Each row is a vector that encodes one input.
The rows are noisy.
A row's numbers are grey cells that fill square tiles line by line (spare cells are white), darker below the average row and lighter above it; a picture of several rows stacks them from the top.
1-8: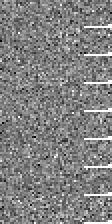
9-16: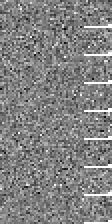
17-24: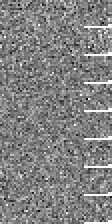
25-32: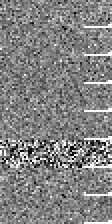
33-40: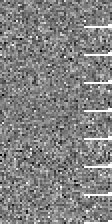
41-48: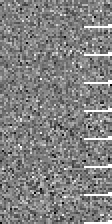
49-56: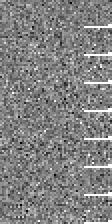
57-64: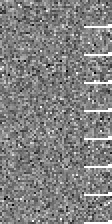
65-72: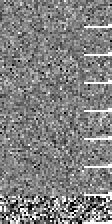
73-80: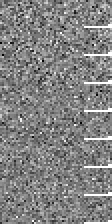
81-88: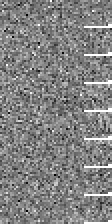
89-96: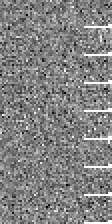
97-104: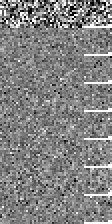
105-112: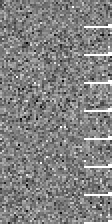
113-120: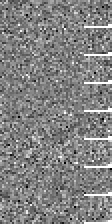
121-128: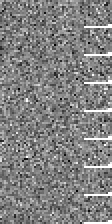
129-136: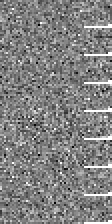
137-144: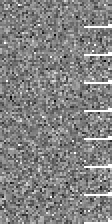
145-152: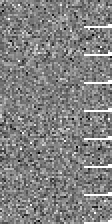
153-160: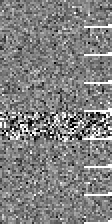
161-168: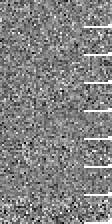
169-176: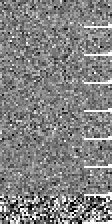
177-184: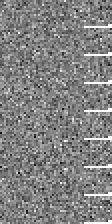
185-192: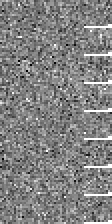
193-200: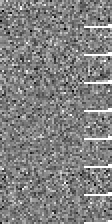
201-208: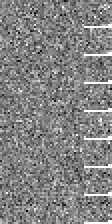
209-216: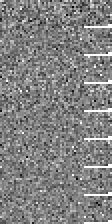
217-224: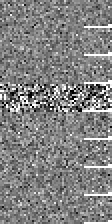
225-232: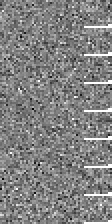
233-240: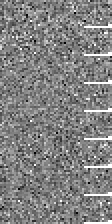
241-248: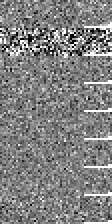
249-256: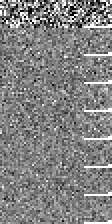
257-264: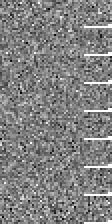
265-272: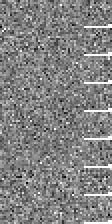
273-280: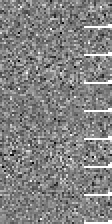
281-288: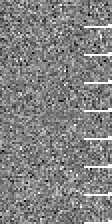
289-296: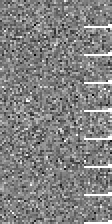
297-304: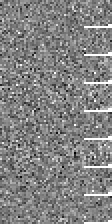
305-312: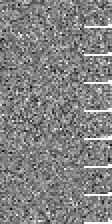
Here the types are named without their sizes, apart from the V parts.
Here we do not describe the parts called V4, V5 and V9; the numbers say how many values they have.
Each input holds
either a point on each of three circles, a node of a tree, three true/false values, a value of V4, a value of V5 and a value of V9, or a fixed value.
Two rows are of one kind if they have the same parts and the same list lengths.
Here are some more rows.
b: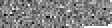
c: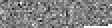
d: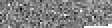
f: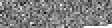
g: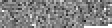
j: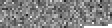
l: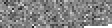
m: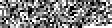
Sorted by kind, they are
b, c, d, f, g, j, l
m

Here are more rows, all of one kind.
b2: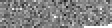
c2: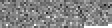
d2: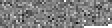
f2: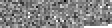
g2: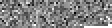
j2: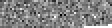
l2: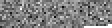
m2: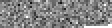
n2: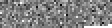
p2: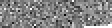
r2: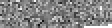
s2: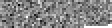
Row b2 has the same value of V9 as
c2, n2 and p2.
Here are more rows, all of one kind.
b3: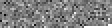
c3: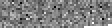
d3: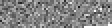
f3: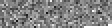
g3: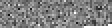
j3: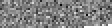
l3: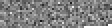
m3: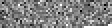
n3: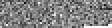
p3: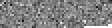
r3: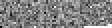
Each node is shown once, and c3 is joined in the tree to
f3.
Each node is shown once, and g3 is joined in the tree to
j3.
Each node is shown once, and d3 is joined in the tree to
b3, l3, m3 and n3.
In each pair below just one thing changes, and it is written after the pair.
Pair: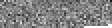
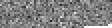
the value of V9
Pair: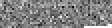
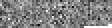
the value of V4
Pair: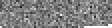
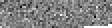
the value of V4
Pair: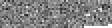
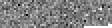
the value of V9
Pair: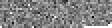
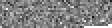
the value of V5
